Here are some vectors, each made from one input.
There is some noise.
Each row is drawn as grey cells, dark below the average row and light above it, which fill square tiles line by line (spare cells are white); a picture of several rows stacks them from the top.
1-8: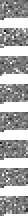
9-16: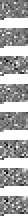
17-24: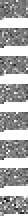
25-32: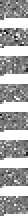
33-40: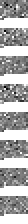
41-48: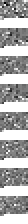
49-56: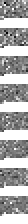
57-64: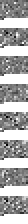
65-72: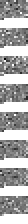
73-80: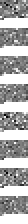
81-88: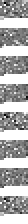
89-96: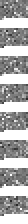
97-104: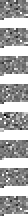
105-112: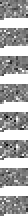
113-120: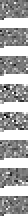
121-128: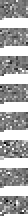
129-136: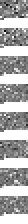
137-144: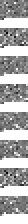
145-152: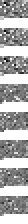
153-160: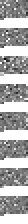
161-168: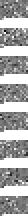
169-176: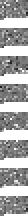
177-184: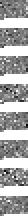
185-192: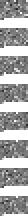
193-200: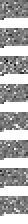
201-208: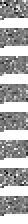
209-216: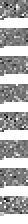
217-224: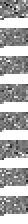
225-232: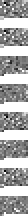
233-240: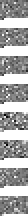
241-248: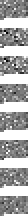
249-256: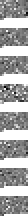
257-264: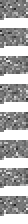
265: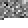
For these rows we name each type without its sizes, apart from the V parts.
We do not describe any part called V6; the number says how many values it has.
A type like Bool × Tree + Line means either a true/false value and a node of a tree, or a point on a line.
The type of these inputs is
Bool × List(V6) + Circle.
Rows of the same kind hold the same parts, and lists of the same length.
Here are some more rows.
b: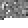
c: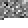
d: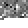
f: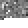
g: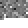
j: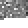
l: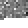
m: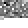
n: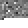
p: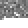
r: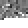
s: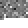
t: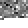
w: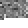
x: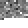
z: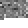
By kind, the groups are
b, f, g, n, s, w, z
c, d, m, t
j, l, p
r, x

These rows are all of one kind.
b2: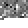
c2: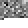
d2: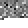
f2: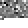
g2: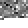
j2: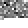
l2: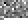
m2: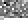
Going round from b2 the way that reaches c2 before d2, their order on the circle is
b2, g2, f2, j2, m2, l2, c2, d2.
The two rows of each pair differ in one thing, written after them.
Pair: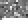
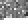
the true/false value
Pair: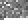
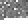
the value of V6 in item 1 of the list
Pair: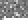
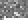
the value of V6 in item 2 of the list
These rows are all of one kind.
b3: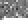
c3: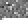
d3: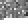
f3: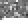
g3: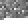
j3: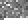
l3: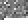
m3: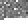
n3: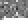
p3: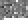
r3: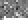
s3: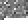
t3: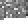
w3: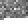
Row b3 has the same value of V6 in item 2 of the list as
c3, d3, g3 and t3.
